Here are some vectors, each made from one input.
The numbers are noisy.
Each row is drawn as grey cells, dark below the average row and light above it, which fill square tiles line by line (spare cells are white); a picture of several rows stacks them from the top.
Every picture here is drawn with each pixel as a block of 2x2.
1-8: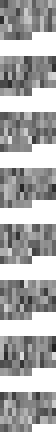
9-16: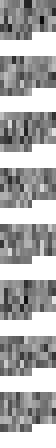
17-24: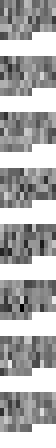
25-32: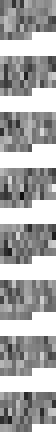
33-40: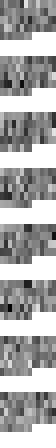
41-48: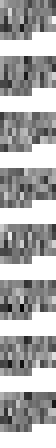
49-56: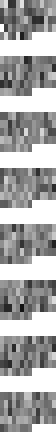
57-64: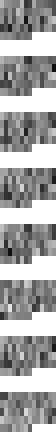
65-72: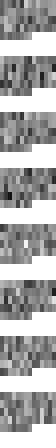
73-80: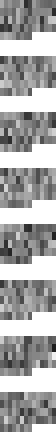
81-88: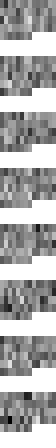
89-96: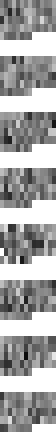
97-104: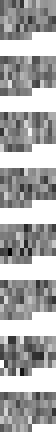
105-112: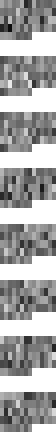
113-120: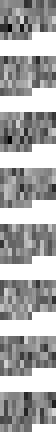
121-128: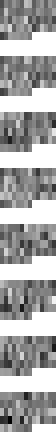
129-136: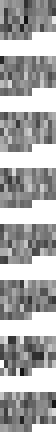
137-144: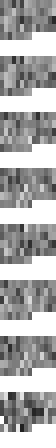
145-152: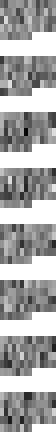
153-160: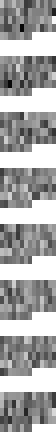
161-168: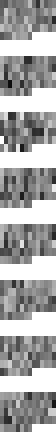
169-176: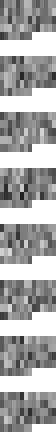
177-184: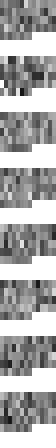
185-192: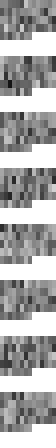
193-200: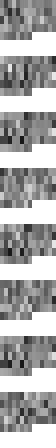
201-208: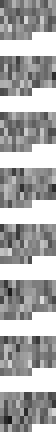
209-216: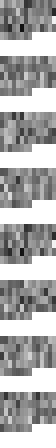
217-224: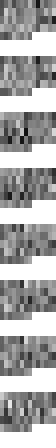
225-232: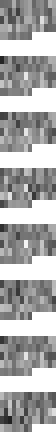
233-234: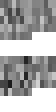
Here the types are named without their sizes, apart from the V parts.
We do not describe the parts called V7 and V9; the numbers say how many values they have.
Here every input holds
either a value of V7 and a value of V9, or a list of points on a line.
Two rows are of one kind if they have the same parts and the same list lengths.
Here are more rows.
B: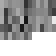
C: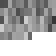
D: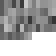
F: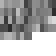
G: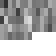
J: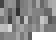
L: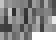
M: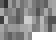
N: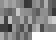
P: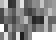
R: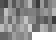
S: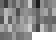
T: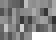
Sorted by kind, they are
B, F, L, N
C, G, J, M
D, T
P
R, S

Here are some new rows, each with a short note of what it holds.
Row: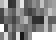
the empty list
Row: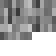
a list of two items
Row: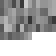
a list of one item
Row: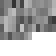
a list of one item
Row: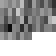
a value of V7 and a value of V9
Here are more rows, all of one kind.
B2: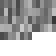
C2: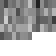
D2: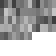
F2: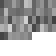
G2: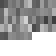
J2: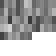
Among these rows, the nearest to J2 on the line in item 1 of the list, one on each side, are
B2 and F2.
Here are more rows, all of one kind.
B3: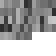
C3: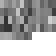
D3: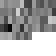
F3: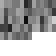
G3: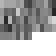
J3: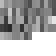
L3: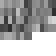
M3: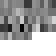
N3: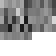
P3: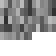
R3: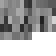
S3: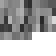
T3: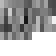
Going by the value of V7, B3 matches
F3, R3 and S3.
